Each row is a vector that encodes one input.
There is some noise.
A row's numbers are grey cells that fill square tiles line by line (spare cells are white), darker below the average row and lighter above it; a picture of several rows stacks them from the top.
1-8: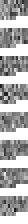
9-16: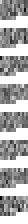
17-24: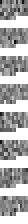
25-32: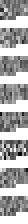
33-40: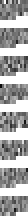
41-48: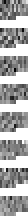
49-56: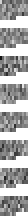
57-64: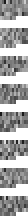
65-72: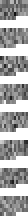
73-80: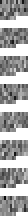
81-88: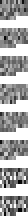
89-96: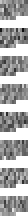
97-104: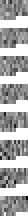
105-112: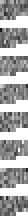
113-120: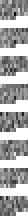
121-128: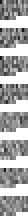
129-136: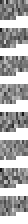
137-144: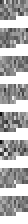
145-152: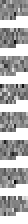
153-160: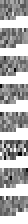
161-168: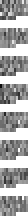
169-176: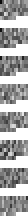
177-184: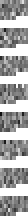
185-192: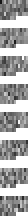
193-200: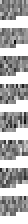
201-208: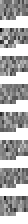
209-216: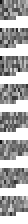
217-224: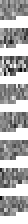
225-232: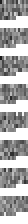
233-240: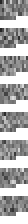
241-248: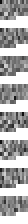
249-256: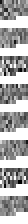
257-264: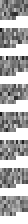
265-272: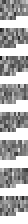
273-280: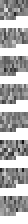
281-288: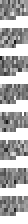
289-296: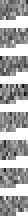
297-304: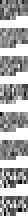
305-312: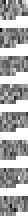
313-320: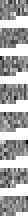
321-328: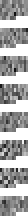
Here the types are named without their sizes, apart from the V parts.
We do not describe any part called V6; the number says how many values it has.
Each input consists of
a list of items, each a true/false value and a value of V6.
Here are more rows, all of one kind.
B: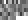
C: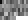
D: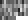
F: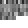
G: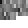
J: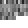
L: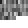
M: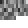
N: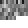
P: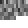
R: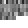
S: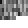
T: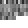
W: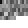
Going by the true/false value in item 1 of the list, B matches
G, M and P.
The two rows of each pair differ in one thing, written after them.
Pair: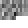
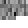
the value of V6 in item 1 of the list
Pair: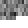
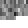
the value of V6 in item 1 of the list
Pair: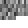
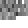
the value of V6 in item 1 of the list
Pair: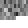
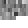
the true/false value in item 1 of the list
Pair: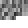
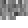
the value of V6 in item 1 of the list
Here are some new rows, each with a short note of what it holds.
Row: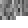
a list of two items
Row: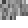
a list of three items
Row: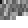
a list of one item
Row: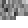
a list of three items
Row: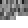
a list of one item
